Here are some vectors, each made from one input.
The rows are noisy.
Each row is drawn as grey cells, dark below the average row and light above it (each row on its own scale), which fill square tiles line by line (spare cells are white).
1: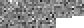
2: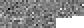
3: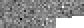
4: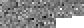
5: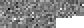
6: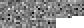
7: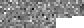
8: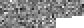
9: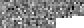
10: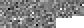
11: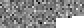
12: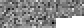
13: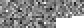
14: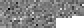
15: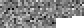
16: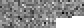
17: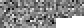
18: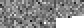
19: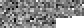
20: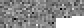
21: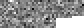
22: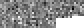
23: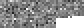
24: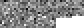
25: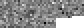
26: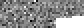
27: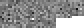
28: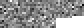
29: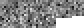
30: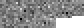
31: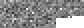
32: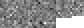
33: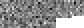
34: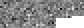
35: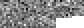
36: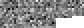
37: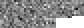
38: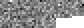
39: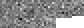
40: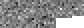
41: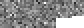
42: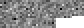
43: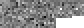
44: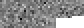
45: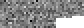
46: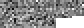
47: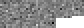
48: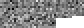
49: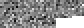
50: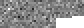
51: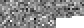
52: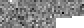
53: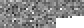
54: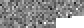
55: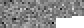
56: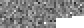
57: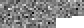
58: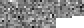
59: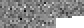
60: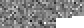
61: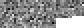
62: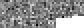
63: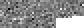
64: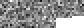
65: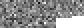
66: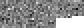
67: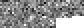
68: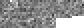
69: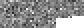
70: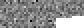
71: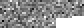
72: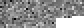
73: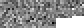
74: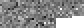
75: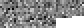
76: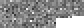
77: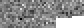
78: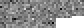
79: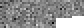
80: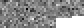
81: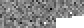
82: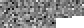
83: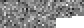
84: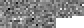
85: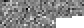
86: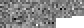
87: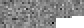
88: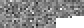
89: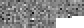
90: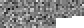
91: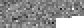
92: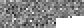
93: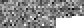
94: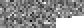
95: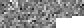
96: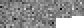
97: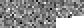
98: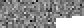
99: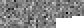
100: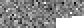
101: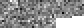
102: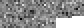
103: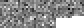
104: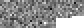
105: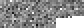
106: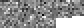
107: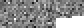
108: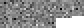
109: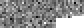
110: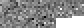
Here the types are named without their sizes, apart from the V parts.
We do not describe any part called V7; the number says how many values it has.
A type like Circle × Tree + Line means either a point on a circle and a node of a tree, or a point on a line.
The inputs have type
(Label × Label + Unit) × V7.
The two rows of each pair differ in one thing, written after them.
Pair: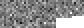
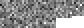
one of the two labels
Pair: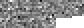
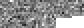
one of the two labels
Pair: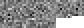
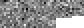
the value of V7
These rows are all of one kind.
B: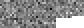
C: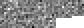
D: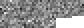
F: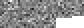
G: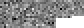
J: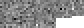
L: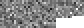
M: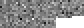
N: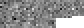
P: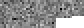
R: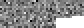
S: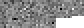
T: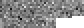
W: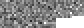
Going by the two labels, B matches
D, P, R and S.
